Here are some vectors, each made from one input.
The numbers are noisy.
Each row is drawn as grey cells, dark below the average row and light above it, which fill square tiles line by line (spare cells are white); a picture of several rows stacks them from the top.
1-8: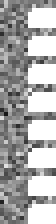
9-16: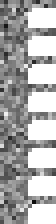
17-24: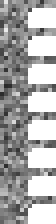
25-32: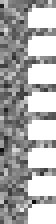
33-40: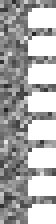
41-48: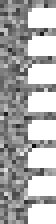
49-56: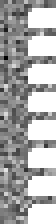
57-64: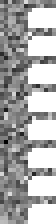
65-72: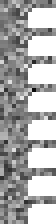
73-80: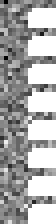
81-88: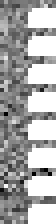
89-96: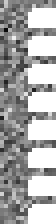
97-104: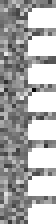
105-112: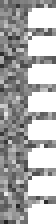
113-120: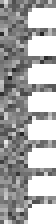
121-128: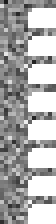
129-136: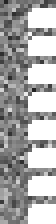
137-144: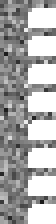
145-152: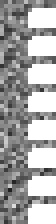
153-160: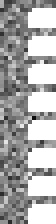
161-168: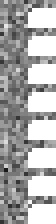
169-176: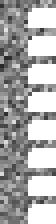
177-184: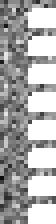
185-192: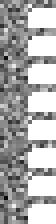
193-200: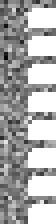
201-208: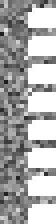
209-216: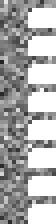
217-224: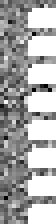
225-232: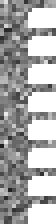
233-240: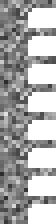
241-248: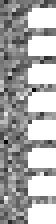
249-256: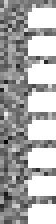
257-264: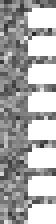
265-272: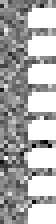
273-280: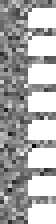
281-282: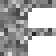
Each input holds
a list of up to two points on a 7-point line.
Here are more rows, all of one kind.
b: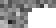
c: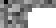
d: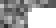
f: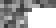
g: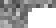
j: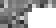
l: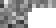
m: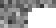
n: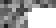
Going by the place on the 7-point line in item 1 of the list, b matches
g and m.
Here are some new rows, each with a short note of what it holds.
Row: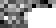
the empty list
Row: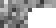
a list of one item
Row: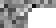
a list of one item
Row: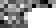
the empty list
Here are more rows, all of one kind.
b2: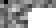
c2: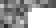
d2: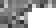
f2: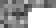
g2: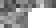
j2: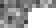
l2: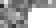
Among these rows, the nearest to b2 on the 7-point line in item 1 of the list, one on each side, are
f2 and g2.
